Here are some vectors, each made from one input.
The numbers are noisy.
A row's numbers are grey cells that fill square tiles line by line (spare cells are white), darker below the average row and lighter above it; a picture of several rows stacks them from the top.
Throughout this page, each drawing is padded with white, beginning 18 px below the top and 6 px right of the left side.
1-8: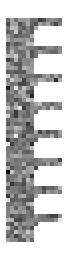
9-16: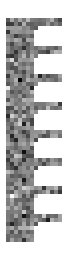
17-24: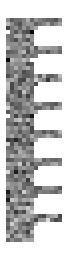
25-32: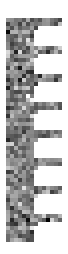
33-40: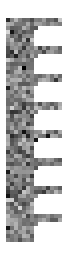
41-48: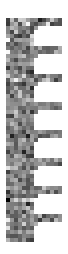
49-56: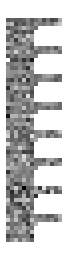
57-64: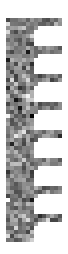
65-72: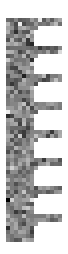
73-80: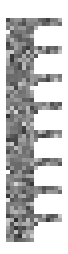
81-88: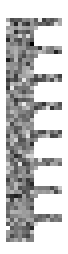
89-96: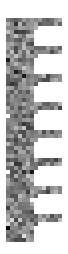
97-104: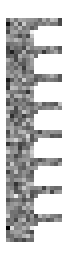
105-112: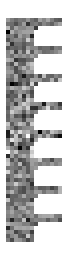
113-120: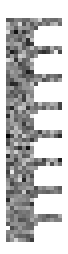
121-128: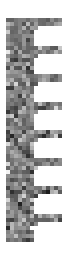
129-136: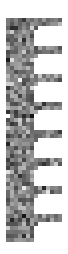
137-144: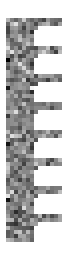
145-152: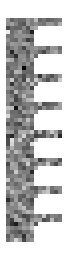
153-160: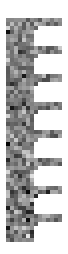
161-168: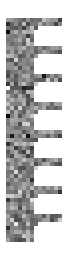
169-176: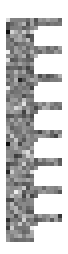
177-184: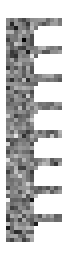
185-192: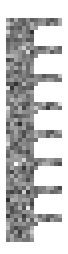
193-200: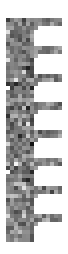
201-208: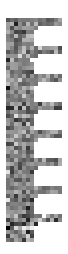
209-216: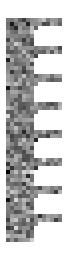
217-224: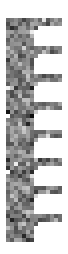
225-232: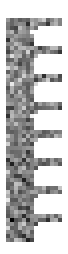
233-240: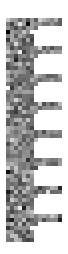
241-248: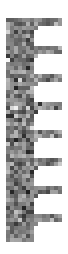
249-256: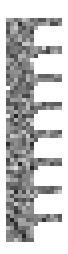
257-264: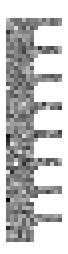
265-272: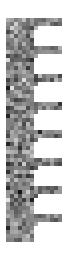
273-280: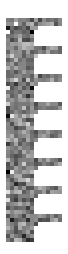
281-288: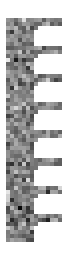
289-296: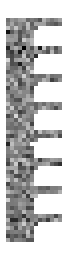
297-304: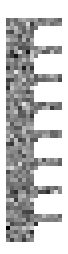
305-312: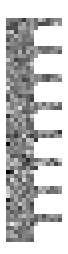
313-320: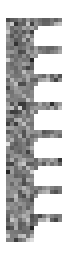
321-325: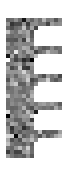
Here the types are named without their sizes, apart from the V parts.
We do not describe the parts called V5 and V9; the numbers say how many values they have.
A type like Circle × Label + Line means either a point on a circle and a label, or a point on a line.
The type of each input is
Bool × (Label × V5 + V9).
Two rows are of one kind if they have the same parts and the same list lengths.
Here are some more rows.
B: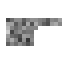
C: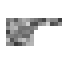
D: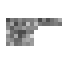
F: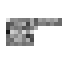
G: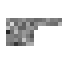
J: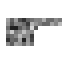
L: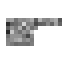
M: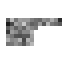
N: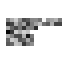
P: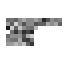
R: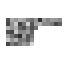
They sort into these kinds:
B, C, D, G, P, R
F, J, L, M, N

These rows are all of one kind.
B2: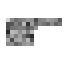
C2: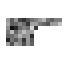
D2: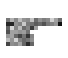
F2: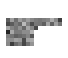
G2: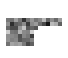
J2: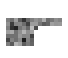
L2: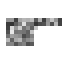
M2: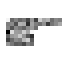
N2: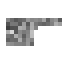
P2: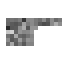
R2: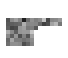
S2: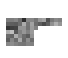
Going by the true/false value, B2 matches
D2, F2, L2 and M2.
